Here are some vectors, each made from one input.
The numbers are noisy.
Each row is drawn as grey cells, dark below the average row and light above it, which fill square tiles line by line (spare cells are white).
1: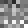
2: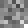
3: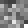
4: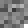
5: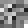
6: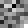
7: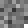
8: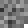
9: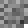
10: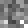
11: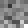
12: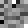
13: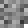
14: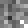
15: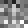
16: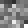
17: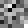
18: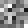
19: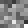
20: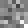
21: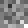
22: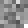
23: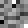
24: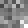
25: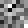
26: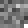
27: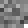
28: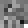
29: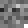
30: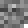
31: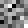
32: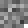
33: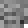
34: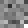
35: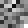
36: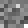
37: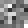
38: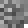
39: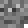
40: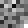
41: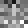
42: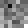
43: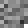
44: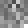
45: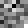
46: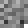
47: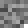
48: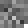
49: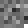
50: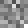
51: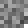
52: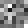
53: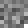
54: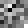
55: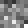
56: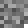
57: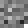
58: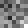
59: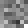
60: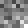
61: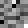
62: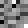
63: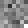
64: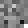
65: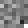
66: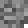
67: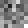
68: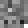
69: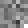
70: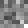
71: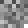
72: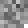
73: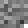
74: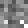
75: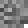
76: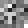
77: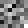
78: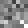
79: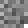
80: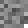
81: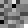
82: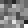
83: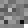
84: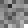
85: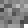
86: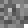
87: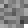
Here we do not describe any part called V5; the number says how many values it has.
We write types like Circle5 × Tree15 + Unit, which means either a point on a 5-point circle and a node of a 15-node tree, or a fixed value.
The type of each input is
Bool × List2(V5) + Line4.
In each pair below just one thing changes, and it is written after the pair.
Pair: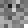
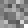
the value of V5 in item 1 of the list
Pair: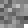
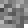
the value of V5 in item 1 of the list
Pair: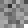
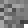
the true/false value
